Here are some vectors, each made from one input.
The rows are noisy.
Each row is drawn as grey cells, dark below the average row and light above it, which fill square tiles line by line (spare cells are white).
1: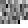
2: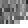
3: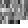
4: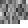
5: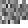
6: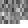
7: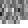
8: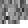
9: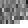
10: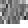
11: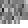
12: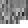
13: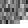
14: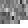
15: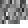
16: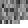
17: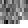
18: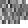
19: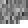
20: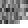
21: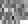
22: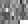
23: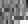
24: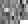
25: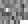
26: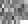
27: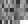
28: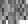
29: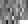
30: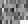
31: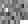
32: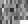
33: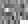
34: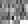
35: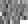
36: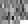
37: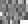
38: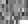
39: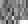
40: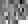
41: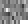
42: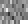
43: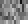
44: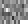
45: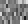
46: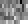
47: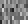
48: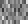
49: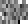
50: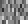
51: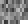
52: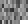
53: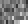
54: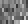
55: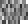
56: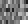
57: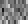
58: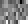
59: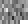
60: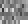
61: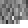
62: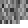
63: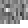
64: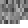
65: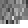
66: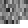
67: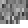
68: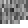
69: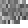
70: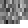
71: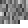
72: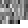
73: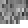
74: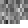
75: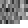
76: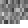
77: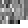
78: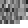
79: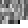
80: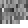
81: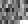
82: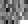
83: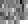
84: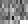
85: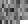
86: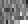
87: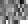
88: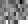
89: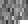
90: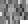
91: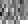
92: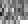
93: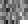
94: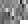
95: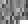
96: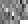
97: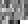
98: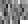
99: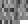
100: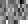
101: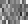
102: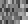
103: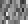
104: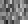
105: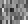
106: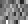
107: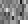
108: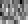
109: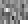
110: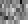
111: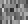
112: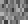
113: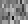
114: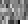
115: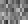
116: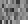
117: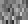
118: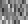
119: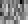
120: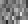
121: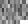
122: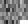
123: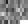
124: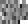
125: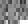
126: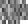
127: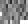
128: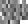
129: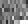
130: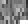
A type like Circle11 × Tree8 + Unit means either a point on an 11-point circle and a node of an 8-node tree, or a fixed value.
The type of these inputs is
Bool × Bool × Bool + List2(Circle8).
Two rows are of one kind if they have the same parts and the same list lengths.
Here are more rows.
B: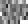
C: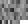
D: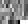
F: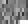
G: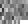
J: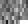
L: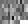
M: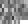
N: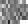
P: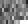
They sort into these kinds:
B, N
C, F, J, P
D
G, L, M

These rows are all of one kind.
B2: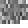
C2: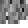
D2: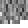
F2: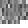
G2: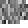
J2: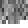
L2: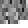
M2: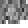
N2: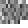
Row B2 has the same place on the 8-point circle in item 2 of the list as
D2 and F2.
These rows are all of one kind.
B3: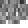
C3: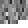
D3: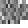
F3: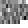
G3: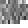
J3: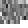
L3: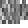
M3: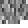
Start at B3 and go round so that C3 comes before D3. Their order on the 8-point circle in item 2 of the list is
B3, J3, C3, G3, F3, L3, M3, D3.
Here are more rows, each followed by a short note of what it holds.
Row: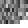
three true/false values
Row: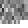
a list of one item
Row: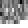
a list of one item
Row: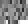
a list of two items
